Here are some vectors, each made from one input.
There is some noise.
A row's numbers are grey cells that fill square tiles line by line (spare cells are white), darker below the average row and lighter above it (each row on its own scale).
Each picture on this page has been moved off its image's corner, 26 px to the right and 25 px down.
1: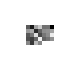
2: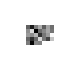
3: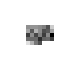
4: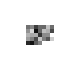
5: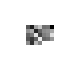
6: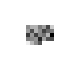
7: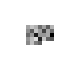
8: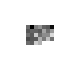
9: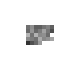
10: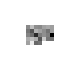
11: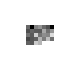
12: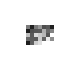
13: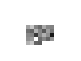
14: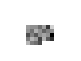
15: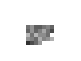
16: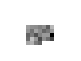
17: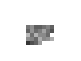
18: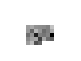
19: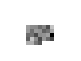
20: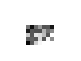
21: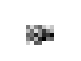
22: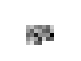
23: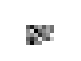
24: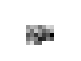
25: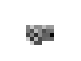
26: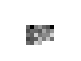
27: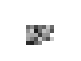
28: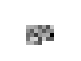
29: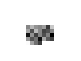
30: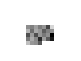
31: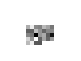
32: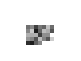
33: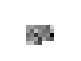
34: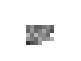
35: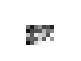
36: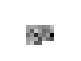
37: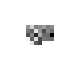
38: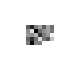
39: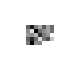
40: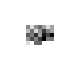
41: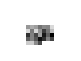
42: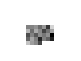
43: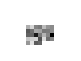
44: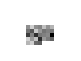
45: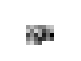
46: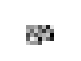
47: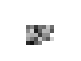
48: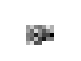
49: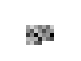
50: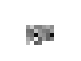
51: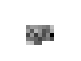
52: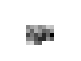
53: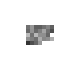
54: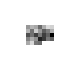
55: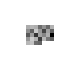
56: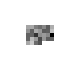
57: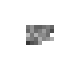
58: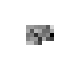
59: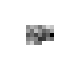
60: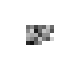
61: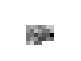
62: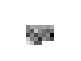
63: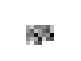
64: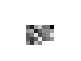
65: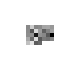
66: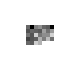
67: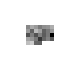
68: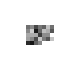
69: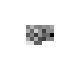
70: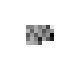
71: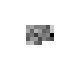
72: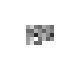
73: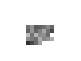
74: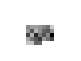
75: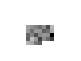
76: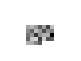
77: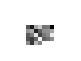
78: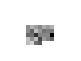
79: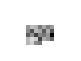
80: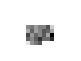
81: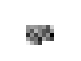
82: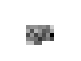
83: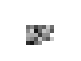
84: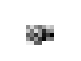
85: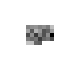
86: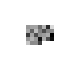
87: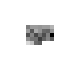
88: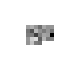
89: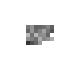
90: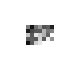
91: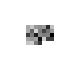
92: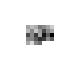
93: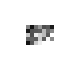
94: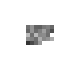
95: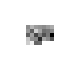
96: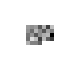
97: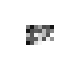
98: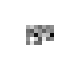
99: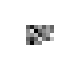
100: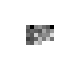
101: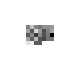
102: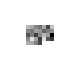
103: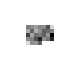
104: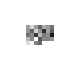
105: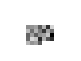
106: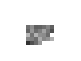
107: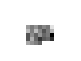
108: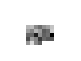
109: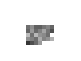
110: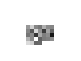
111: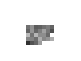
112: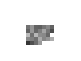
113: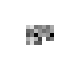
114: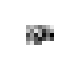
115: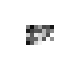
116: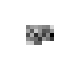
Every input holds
either a point on a 6-point circle, or a point on each of three 5-point lines.
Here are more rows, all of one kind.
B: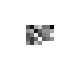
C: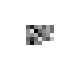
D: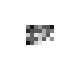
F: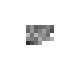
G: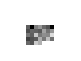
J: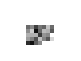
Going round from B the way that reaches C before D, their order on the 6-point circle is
B, C, J, F, D, G.
